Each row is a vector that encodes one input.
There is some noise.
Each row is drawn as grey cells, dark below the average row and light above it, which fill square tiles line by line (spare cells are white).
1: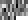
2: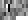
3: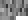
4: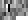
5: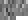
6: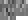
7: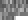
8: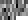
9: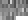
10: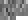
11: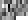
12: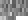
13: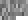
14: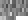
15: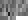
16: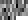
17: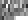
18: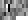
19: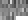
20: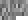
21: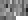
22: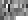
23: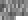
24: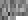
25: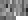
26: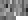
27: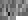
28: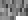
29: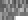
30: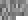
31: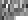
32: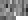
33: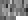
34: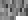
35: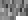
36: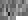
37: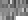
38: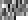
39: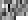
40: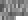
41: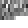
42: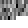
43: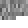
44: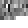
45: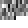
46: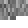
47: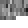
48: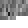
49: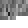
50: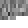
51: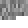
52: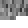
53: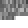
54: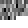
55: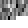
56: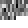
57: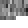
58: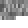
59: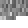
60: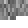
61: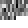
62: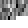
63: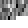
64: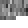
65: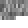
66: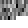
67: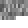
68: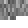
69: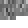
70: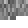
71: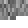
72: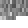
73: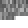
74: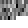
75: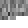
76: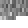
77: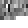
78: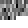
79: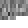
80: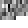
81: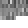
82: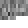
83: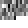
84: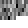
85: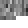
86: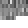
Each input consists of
either a point on a 9-point line, or a point on a 12-point line.
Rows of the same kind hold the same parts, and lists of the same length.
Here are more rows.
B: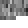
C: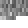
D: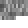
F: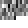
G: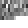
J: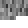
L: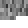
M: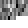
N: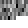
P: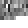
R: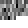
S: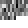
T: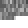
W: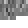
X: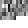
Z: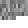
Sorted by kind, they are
B, C, D, J, L, T, W, Z
F, G, M, N, P, R, S, X

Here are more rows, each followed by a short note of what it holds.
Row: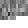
a point on a 12-point line
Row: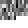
a point on a 9-point line
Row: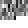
a point on a 9-point line
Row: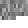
a point on a 12-point line
